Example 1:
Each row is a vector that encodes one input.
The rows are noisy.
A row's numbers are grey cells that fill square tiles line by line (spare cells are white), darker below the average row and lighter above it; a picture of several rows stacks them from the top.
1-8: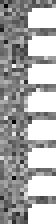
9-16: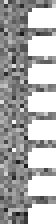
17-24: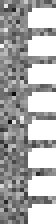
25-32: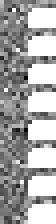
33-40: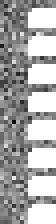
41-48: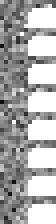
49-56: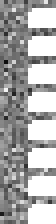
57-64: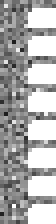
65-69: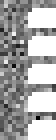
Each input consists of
a point on a 6-point line and a node of a 9-node tree.
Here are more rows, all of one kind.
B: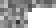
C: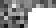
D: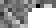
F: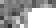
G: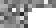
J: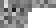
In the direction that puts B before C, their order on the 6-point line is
D, G, J, B, F, C.
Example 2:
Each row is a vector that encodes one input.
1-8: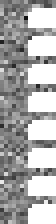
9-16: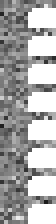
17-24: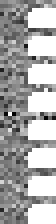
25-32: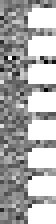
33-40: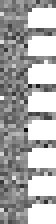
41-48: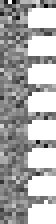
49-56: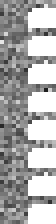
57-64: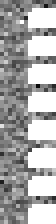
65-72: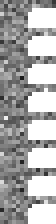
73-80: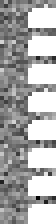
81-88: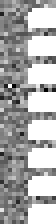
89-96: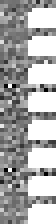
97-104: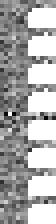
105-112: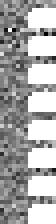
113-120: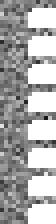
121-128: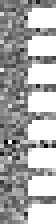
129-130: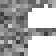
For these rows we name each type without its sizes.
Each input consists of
a list of points on a line.
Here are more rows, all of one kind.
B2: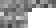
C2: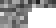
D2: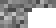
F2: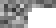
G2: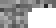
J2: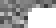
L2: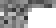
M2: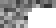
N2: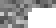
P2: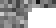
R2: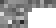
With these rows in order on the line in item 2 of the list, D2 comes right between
C2 and R2.
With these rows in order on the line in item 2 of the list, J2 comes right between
B2 and N2.
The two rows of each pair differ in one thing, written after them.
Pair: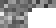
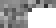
the place on the line in item 2 of the list
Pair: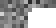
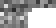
the place on the line in item 1 of the list
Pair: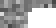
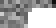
the place on the line in item 1 of the list
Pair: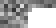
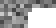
the place on the line in item 1 of the list
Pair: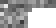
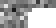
the place on the line in item 2 of the list
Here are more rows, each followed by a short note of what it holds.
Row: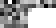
the empty list
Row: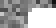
a list of two items
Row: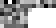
the empty list
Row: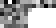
the empty list
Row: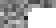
a list of two items
